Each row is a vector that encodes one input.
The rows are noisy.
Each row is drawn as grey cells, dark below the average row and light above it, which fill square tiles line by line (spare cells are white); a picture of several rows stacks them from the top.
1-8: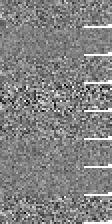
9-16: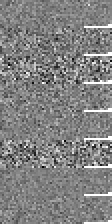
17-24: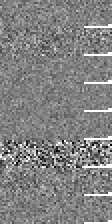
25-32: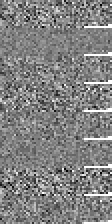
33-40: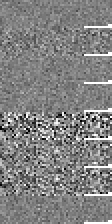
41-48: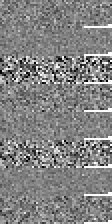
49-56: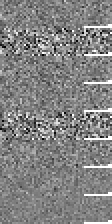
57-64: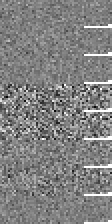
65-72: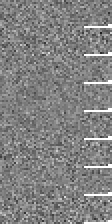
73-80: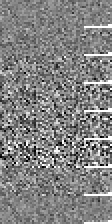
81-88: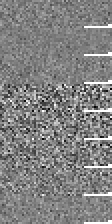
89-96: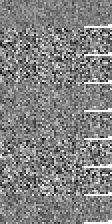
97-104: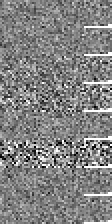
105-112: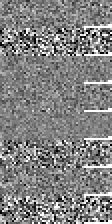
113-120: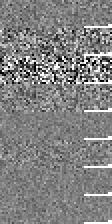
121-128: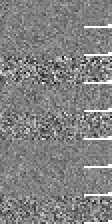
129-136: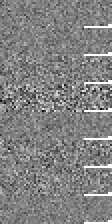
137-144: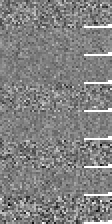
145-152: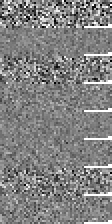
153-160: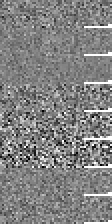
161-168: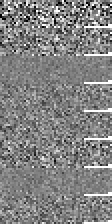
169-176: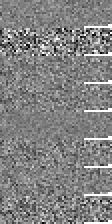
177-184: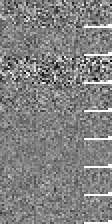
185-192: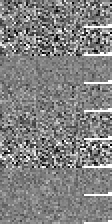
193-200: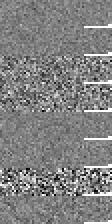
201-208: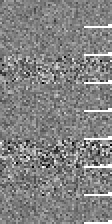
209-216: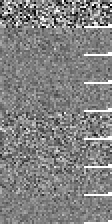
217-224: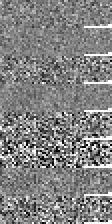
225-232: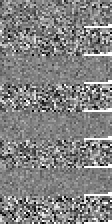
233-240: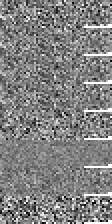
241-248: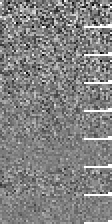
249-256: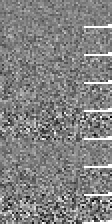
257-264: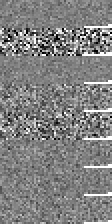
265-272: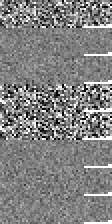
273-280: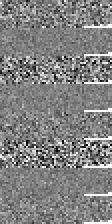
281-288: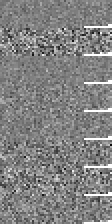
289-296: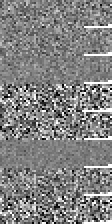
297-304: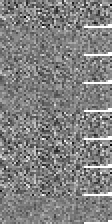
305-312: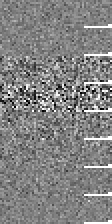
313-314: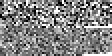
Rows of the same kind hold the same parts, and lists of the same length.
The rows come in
2 kinds.
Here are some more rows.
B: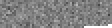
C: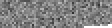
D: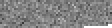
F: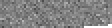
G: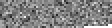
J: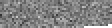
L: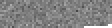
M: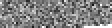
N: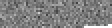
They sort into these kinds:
B, G, J, N
C, D, F, L, M

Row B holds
a point on an 8-point line and a node of each of two 14-node trees.
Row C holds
a point on an 8-point line and a node of each of three 14-node trees.
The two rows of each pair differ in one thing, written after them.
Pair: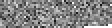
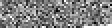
the place on the 8-point line
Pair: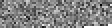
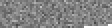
the place on the 8-point line
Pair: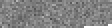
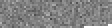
the node of one of the three trees
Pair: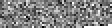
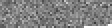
the node of one of the three trees
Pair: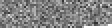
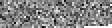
the place on the 8-point line
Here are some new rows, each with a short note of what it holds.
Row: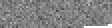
a point on an 8-point line and a node of each of three 14-node trees
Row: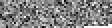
a point on an 8-point line and a node of each of two 14-node trees
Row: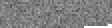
a point on an 8-point line and a node of each of two 14-node trees
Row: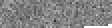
a point on an 8-point line and a node of each of three 14-node trees
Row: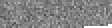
a point on an 8-point line and a node of each of three 14-node trees
